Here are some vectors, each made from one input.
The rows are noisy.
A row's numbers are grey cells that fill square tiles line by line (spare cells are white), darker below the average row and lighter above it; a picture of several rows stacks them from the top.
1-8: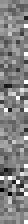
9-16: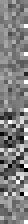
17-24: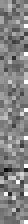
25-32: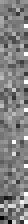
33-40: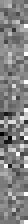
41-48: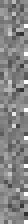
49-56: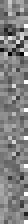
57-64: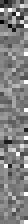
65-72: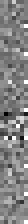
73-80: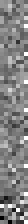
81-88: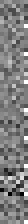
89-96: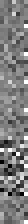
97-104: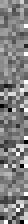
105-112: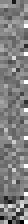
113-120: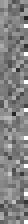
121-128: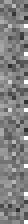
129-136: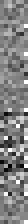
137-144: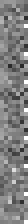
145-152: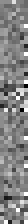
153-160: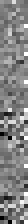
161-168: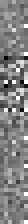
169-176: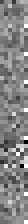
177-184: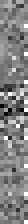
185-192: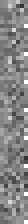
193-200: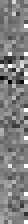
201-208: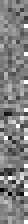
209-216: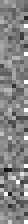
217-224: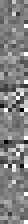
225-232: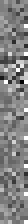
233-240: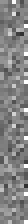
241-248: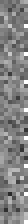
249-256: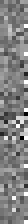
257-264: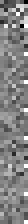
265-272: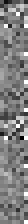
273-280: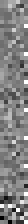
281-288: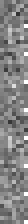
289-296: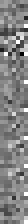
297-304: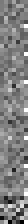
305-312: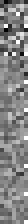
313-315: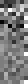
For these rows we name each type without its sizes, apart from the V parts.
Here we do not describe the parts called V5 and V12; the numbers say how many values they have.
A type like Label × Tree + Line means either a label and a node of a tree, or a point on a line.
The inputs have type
(Bool × Bool × Bool × Bool + V12) × V5 + Line.
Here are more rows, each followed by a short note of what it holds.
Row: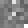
four true/false values and a value of V5
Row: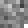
a value of V5 and a value of V12
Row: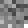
four true/false values and a value of V5
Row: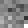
four true/false values and a value of V5
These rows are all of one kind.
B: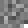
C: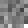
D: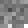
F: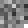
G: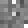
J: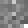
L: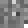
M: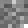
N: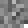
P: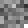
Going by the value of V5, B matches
J and N.
